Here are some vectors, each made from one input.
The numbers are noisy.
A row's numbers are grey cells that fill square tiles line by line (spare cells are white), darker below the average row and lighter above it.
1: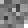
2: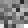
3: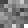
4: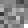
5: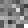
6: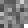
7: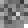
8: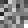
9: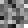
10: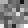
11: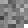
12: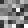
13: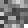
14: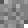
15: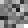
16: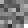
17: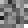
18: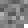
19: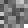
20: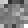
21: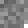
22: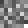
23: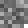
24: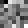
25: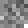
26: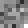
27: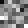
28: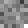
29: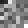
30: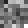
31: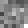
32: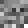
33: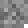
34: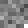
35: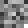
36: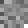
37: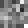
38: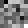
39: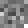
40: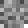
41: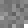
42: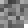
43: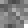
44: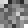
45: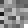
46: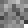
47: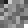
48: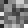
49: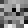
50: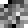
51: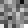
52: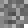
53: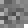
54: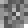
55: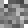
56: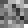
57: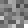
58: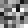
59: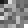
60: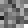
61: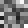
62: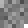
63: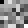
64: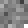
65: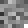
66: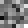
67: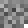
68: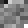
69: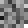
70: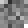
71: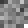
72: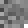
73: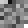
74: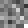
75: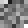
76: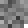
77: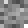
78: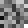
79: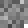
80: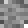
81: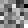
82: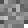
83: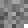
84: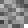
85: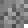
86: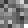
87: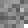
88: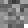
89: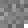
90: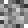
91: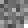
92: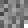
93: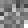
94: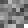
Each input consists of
either a point on a 5-point line and three true/false values, or a point on a 10-point line.
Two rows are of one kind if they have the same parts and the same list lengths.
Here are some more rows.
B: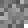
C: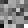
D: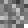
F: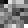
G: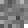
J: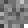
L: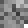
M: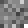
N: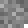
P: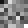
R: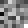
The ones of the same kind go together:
B, C, D, F, G, J, M
L, N, P, R

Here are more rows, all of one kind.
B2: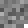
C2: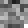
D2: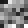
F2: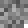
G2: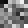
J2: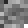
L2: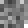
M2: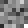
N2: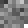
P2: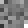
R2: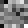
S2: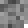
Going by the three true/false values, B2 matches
C2, L2, M2 and P2.
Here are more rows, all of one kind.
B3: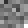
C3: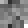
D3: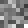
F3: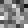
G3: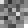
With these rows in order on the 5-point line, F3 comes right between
B3 and G3.
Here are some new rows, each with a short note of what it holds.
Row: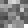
a point on a 10-point line
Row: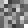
a point on a 10-point line
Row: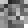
a point on a 5-point line and three true/false values
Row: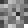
a point on a 10-point line
